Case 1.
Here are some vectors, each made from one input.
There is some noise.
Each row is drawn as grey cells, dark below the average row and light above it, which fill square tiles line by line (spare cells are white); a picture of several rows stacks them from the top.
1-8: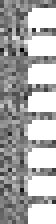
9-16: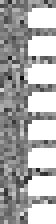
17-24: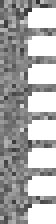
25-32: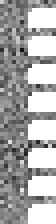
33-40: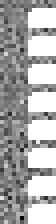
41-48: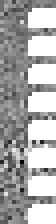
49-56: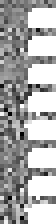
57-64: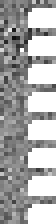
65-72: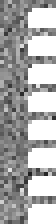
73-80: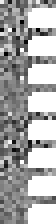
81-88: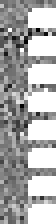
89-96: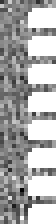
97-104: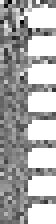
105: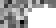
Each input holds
a node of a 17-node tree.
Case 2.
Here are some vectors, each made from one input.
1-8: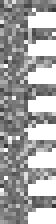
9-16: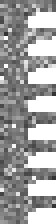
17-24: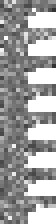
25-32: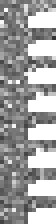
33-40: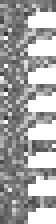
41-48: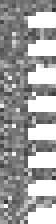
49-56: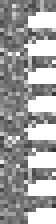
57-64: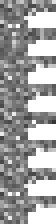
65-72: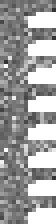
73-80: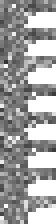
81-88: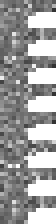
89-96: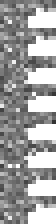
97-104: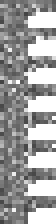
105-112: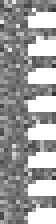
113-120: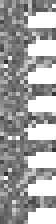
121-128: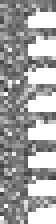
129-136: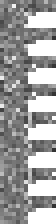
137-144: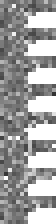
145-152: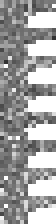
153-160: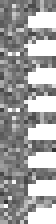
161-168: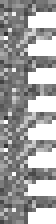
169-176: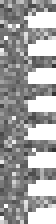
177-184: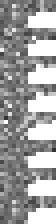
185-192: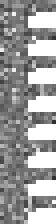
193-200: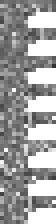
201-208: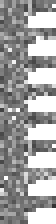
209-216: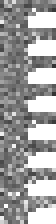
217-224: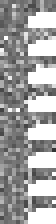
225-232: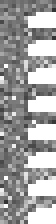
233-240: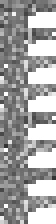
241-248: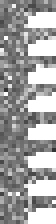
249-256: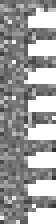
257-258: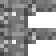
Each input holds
a point on a 12-point line.
